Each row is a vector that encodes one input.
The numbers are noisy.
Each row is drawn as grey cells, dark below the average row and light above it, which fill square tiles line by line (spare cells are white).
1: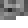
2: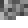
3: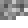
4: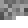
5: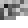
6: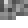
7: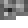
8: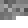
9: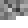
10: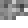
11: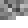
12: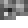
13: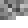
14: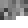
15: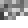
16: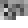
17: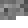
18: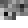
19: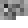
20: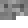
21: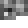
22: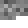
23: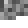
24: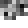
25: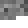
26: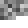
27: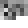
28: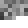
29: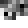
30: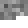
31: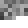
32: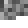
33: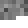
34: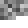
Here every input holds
a node of an 8-node tree.
